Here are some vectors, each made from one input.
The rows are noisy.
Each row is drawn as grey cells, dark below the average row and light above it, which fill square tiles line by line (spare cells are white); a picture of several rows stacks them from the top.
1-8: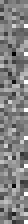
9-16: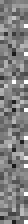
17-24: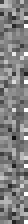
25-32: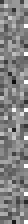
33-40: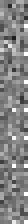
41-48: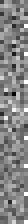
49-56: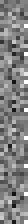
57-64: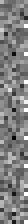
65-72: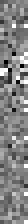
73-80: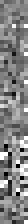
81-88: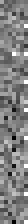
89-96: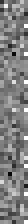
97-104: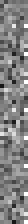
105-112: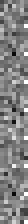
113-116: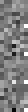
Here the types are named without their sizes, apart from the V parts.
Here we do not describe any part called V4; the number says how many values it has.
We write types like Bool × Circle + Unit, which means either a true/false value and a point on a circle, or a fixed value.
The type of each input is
List(Bool × V4).
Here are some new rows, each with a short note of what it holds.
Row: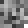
a list of one item
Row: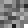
a list of one item
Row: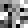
the empty list
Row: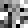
the empty list
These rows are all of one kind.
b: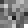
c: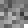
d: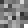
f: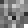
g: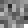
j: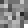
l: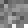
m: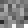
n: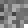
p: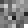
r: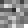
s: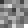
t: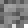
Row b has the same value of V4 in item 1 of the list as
d, f, j and p.
